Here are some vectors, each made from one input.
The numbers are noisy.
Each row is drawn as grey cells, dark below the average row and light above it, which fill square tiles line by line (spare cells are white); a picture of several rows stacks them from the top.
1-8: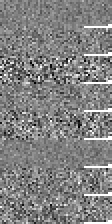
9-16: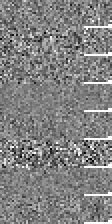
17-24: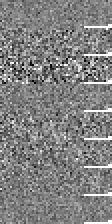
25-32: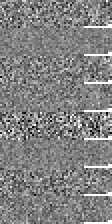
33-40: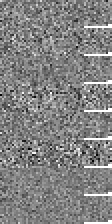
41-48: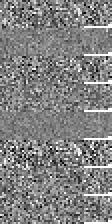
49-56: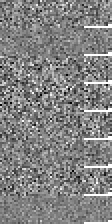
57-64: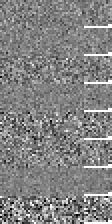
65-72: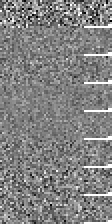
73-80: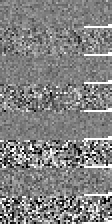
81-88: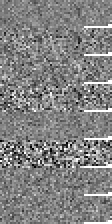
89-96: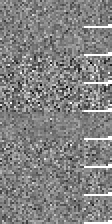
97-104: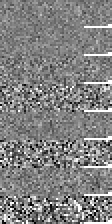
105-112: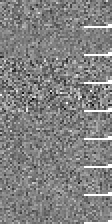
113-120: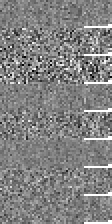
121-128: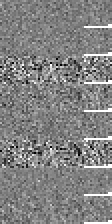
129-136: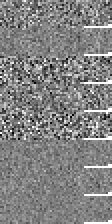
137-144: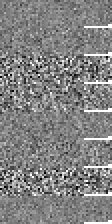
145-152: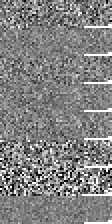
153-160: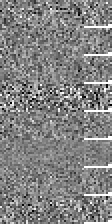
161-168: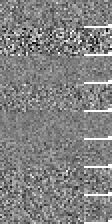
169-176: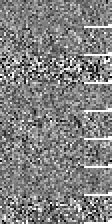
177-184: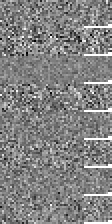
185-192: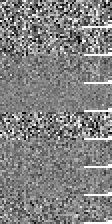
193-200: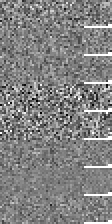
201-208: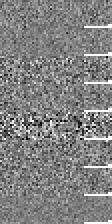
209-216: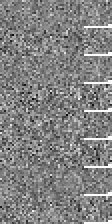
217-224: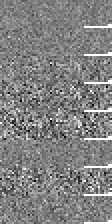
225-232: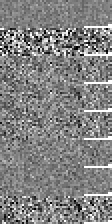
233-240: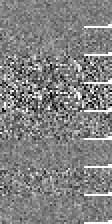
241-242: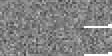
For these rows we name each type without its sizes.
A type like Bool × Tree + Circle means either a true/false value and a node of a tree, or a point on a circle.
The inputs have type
(Line + Tree) × Tree.
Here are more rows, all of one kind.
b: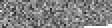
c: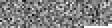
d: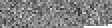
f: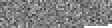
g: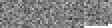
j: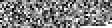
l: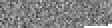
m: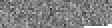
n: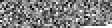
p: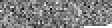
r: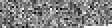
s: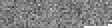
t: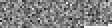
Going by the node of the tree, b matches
c, g, s and t.
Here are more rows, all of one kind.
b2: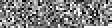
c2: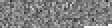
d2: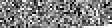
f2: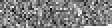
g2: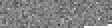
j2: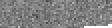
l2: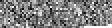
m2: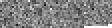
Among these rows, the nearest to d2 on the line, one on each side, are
c2 and m2.
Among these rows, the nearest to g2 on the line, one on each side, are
f2 and m2.
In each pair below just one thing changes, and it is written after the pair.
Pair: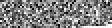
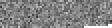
the place on the line
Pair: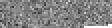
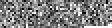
the node of the tree
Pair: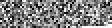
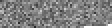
the place on the line
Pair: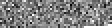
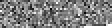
the place on the line
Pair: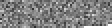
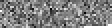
the place on the line
